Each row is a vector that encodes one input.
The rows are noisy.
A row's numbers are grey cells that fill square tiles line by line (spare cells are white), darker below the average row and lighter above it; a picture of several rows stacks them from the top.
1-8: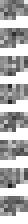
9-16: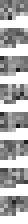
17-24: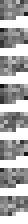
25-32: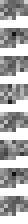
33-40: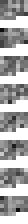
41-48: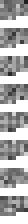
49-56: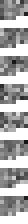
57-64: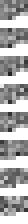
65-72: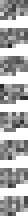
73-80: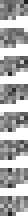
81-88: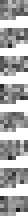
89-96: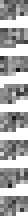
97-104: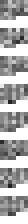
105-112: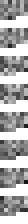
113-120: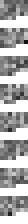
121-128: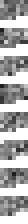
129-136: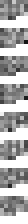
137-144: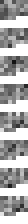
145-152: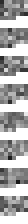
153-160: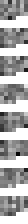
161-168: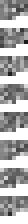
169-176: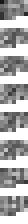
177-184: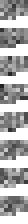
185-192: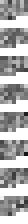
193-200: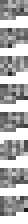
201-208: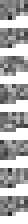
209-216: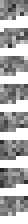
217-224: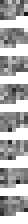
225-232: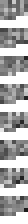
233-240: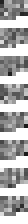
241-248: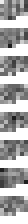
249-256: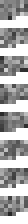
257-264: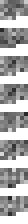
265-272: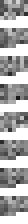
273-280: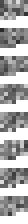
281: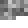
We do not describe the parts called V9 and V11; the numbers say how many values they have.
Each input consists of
either a point on an 8-point line, or a true/false value and a value of V9, or a value of V11.
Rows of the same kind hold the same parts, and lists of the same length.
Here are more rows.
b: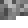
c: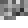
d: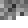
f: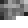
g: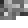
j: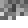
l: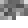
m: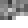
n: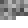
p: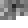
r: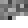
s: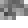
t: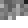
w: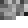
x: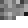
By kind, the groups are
b, c, f, g, n, w, x
d, j, l, p, s, t
m, r

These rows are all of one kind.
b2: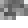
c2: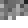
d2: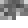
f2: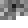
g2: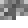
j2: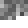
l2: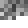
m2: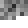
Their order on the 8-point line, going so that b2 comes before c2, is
b2, d2, g2, f2, l2, m2, j2, c2.
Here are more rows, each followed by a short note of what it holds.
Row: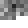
a point on an 8-point line
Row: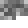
a point on an 8-point line
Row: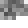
a point on an 8-point line
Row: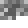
a point on an 8-point line
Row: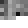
a value of V11
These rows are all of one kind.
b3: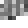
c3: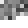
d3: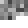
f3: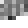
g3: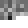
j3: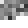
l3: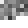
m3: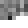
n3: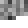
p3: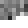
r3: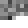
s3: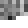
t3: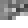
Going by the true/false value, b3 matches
f3, n3 and s3.
